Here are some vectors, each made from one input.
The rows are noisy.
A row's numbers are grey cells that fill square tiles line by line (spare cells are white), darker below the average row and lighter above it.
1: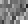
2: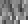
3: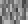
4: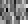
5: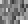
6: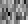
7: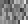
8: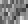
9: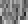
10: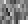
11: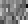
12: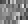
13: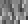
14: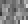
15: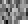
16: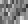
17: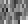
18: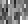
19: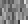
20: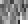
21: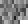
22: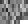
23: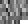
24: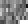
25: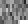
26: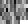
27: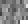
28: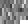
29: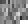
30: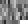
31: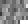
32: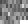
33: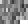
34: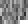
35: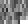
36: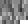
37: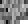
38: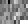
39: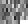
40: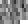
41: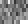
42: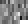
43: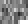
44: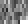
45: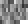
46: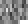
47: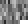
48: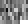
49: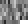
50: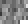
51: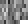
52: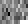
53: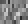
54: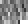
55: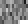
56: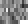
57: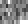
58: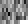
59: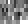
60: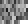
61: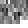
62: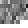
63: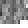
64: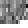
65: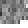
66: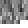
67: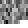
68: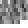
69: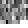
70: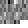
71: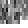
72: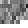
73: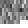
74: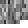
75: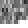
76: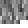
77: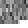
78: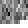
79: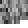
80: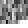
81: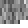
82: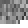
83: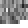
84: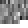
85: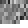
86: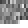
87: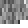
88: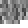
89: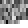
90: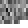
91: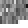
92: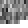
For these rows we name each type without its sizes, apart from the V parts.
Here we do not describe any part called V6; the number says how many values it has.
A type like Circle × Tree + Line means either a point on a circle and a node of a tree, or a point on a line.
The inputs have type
Bool × Bool × Bool × (Circle + V6).
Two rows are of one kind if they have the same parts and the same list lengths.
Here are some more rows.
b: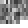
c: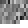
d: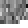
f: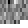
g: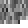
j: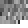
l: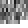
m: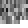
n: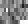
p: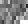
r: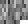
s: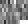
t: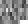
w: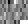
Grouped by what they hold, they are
b, g, l, m
c, d, f, j, n, p, r, s, t, w

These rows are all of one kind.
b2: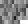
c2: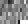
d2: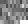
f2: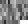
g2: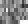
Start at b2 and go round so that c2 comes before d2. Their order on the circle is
b2, c2, g2, f2, d2.
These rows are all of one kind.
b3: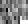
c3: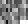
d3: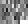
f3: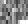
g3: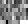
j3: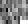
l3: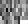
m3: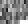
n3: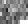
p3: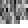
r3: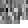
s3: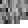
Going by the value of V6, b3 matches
j3, m3, n3 and s3.
